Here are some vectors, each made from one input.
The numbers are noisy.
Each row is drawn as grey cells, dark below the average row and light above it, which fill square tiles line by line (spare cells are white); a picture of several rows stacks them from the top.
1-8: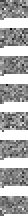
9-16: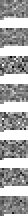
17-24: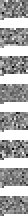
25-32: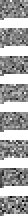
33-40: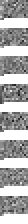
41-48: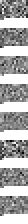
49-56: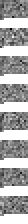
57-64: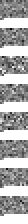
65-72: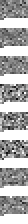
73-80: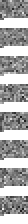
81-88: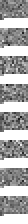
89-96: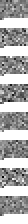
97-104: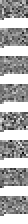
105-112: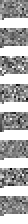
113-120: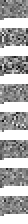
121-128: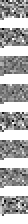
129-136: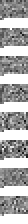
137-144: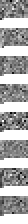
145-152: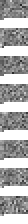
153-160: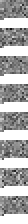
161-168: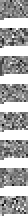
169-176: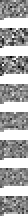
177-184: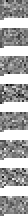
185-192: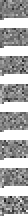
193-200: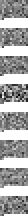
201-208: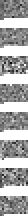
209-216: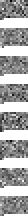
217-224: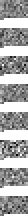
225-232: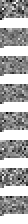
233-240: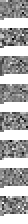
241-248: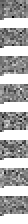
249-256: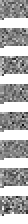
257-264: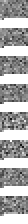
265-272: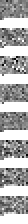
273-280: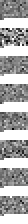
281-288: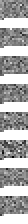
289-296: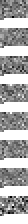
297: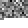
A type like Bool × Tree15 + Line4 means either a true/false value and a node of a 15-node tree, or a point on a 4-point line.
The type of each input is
List2(Line11) + Tree18.
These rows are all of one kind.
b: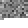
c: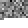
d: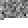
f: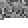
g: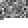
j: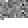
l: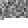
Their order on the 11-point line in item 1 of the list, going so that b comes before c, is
j, b, f, d, g, c, l.
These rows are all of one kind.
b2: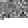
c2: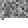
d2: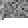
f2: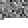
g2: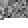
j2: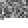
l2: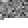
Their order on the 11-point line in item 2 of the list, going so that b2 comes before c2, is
g2, l2, f2, b2, c2, j2, d2.
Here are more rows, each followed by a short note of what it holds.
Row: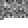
a list of one item
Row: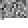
the empty list
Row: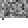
a list of two items
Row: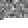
a list of one item
